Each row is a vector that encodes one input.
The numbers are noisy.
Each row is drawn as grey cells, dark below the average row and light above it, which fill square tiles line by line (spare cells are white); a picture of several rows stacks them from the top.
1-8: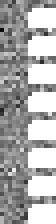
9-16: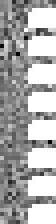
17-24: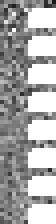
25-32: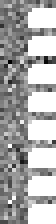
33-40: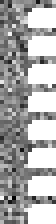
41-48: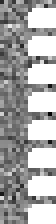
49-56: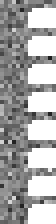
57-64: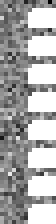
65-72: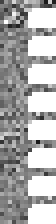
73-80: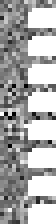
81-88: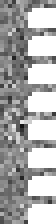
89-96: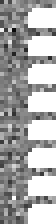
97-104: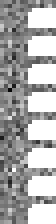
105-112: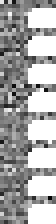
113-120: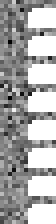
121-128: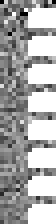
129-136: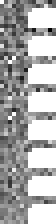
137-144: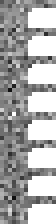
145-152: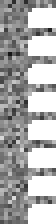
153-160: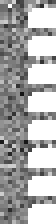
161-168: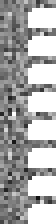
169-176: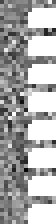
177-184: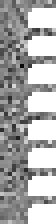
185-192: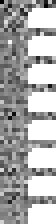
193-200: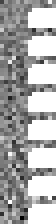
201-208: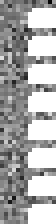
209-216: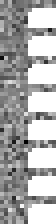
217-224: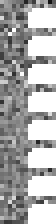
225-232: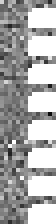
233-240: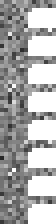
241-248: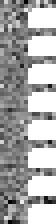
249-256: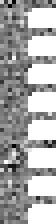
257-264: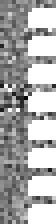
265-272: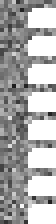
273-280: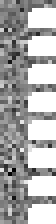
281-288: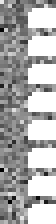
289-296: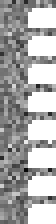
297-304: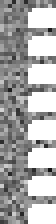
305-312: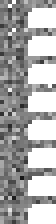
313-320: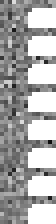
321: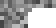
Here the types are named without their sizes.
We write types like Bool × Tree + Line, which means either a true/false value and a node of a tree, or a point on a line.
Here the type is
Bool × Bool × Bool × Bool + Unit.
